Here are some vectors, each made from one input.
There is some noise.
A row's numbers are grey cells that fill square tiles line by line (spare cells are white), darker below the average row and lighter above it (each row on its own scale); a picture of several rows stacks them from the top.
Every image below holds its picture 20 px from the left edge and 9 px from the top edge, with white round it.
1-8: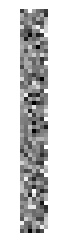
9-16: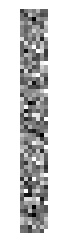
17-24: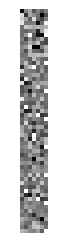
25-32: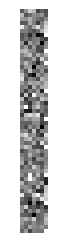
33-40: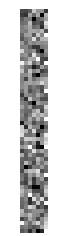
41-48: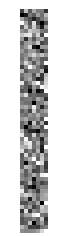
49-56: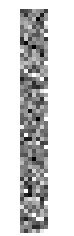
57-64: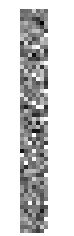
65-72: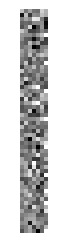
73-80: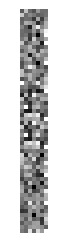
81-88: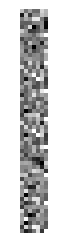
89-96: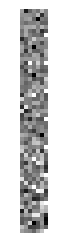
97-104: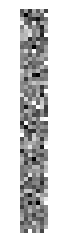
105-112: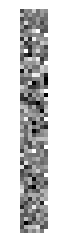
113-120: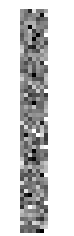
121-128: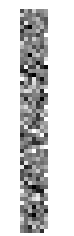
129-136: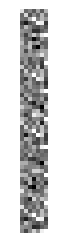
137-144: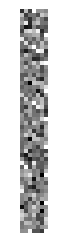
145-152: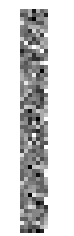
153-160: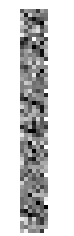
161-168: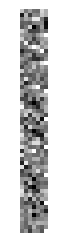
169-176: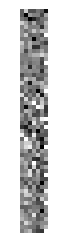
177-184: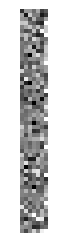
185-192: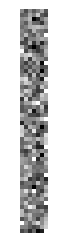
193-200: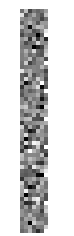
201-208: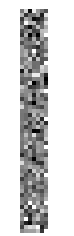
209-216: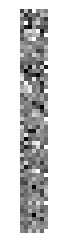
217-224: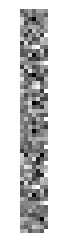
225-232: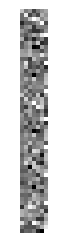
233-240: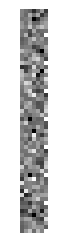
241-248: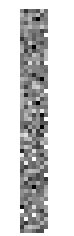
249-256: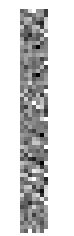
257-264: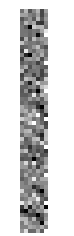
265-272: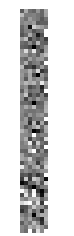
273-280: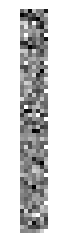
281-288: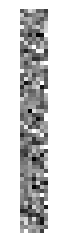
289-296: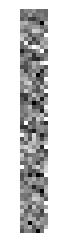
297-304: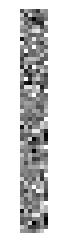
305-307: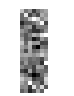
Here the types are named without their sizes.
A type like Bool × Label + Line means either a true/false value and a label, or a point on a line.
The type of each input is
(Bool × Bool × Bool × Bool + Unit) × Label + Line.
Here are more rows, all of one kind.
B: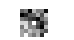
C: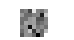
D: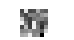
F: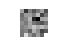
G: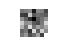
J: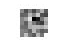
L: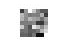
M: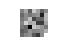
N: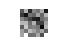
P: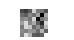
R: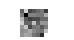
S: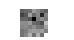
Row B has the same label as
D, N and R.
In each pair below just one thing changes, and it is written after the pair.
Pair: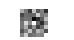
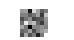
the label
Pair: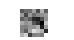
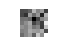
the label
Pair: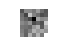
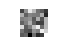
the label
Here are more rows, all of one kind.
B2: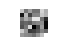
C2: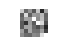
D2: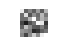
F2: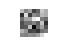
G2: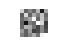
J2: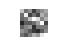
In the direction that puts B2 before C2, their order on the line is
B2, F2, J2, D2, G2, C2.
